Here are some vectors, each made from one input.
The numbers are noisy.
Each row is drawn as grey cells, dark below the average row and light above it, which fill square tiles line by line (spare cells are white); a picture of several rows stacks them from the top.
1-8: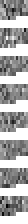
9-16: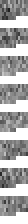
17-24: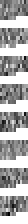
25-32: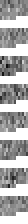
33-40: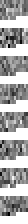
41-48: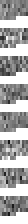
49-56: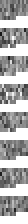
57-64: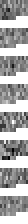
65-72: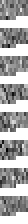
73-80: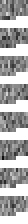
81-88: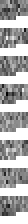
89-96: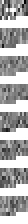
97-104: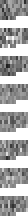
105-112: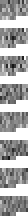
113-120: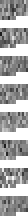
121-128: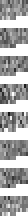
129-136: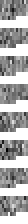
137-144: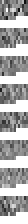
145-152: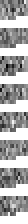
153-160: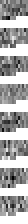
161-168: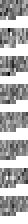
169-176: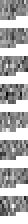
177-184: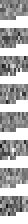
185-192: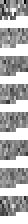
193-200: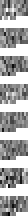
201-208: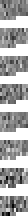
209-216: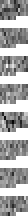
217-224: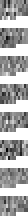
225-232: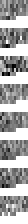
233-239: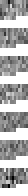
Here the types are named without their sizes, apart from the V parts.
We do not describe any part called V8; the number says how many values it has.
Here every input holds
either a true/false value and a value of V8, or a list of points on a line.
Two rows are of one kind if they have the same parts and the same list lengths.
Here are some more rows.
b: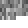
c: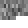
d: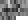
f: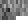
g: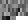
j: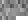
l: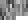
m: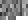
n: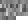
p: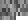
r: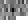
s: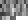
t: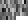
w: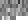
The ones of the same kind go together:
b, j, n, r, w
c, g
d, f, m, p, s, t
l

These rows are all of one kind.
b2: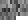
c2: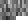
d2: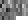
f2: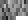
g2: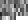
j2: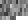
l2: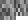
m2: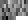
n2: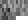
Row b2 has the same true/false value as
g2 and l2.
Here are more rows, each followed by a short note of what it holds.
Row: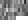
a list of one item
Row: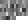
a list of two items
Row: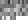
a list of two items
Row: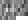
a list of one item
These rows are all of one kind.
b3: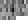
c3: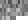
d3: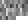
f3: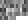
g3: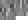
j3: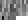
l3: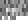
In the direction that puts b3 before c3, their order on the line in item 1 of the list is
j3, g3, b3, d3, c3, f3, l3.
